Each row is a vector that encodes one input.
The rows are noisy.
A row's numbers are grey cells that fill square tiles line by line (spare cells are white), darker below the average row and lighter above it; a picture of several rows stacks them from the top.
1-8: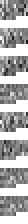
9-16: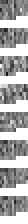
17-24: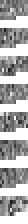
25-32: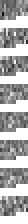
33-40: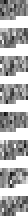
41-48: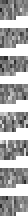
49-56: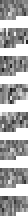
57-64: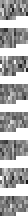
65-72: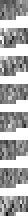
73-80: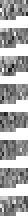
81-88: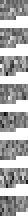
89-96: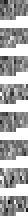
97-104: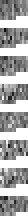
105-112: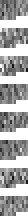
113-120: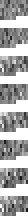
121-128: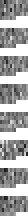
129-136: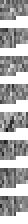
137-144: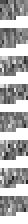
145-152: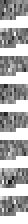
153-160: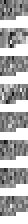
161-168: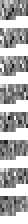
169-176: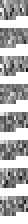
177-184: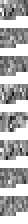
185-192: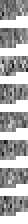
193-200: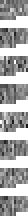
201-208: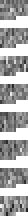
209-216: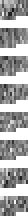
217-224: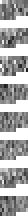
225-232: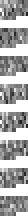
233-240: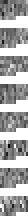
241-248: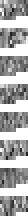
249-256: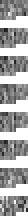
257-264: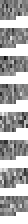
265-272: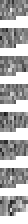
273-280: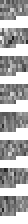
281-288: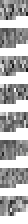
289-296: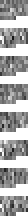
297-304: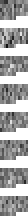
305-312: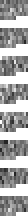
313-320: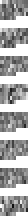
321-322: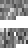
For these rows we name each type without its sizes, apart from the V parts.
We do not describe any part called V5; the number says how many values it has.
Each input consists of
either a point on a line and a value of V5, or a list of points on a circle.
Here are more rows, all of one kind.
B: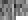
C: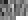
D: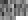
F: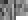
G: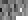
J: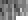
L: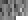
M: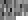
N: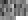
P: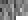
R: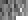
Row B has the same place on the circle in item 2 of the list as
D, M and N.
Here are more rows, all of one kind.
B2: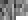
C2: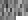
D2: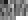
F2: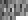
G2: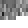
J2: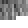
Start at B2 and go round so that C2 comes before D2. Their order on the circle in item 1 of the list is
B2, J2, G2, C2, F2, D2.
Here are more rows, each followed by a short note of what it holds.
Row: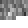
a list of one item
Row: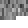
a list of one item
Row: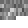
a list of one item
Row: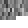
a list of two items
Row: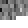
a list of two items
